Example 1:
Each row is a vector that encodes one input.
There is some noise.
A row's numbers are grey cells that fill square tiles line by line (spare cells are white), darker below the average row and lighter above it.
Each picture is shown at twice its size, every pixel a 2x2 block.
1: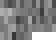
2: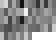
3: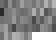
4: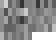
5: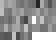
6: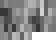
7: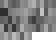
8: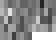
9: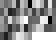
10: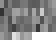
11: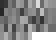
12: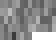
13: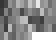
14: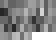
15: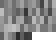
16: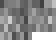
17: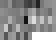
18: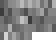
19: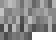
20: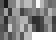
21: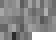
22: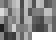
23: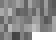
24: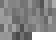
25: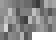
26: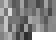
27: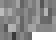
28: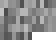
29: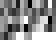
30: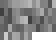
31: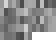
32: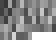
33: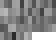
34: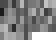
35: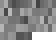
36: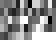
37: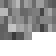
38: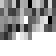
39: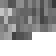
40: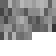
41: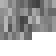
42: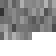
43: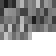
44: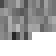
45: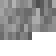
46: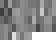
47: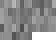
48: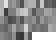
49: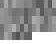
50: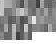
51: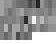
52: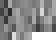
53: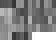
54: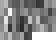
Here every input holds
a list of up to two points on a 6-point line.
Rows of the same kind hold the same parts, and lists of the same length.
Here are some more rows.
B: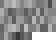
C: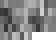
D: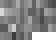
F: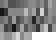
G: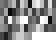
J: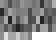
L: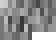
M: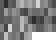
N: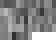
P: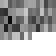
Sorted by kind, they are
B, D, L, N
C, F, J, M, P
G

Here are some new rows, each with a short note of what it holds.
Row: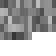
a list of two items
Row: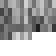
a list of one item
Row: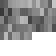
a list of one item
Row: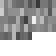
a list of two items
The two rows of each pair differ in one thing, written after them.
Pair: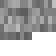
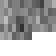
the place on the 6-point line in item 2 of the list
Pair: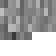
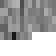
the place on the 6-point line in item 2 of the list
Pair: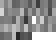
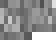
the place on the 6-point line in item 1 of the list
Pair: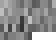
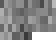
the place on the 6-point line in item 1 of the list
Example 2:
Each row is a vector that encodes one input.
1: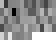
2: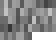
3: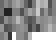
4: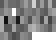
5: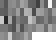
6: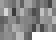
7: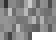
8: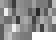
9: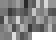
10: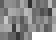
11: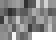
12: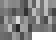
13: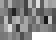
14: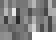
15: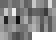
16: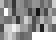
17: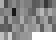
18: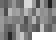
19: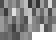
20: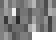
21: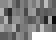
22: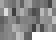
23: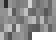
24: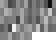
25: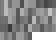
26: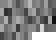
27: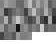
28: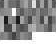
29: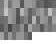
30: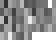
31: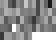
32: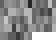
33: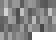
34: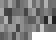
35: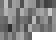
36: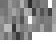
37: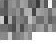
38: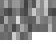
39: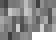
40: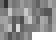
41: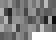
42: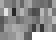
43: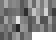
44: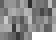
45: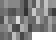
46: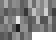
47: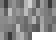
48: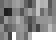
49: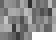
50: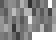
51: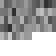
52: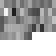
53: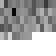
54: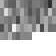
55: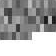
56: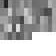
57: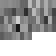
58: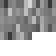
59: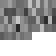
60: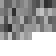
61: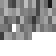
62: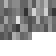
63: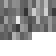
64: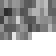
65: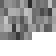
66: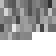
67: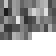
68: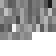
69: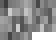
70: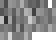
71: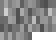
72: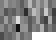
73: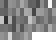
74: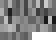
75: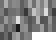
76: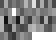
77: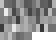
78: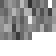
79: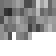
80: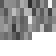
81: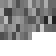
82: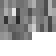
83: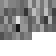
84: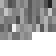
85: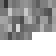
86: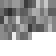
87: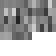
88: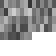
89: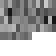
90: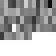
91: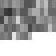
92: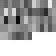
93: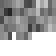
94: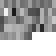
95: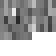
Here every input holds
either a point on a 9-point line, or a point on a 12-point line.
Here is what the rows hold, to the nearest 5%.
About 35% of them hold a point on a 9-point line. The rest hold a point on a 12-point line.
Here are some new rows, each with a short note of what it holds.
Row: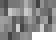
a point on a 12-point line
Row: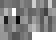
a point on a 12-point line
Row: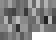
a point on a 9-point line
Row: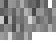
a point on a 12-point line
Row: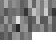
a point on a 9-point line
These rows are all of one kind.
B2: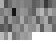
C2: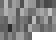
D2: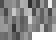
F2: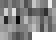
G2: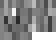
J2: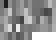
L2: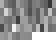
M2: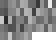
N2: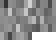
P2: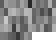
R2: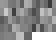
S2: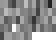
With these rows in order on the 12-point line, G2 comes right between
C2 and F2.
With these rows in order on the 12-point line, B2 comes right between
L2 and M2.
